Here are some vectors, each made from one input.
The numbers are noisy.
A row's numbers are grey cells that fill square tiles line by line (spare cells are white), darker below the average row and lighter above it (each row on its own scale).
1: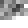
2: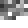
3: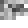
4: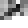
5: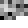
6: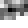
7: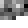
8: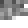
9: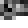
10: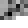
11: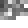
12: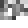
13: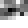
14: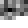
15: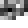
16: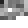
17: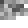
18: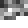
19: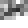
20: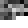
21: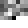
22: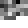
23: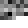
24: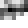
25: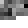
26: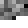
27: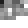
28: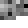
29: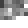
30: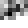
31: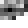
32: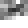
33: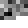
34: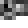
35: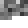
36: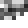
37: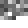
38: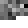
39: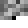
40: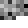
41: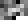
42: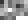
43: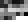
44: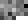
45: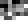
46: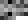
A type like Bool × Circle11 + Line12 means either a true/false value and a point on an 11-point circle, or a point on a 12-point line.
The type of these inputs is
Bool × Line6.
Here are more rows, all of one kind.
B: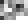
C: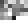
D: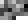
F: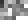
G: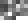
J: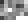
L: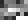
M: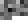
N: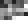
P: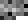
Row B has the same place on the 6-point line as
D and J.
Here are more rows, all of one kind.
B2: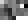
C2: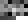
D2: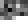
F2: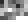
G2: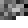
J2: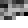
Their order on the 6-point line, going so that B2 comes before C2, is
B2, F2, C2, D2, J2, G2.
